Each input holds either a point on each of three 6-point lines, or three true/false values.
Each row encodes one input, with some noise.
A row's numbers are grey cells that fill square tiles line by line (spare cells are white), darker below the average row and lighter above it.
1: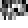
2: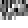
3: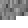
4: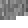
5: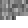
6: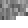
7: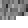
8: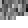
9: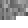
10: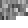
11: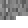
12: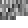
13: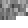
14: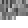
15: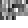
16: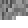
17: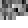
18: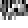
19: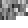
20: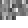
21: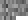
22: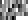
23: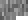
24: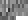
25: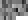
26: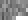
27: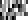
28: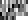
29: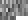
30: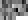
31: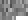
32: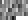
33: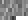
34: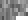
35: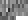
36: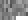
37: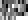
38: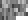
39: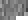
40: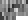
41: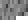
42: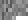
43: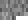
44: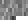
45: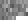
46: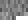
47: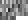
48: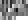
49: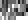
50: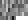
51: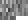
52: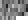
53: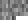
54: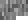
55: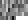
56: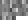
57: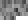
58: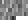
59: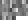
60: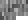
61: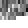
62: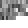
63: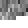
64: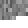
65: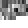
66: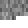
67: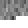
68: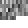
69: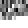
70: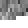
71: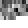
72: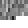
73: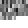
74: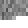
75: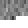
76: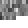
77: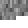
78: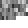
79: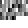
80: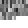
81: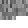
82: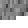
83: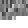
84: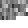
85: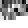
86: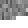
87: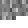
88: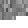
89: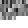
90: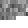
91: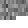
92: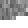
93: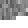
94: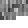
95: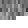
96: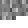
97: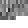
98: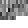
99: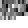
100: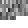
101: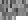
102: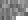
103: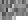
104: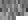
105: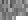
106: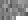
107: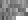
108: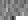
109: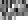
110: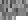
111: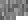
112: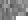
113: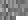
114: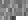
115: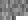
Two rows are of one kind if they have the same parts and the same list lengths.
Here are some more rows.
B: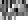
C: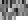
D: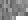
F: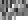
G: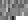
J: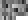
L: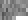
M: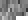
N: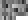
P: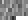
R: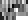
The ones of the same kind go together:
B, C, D, F, L
G, J, M, N, P, R

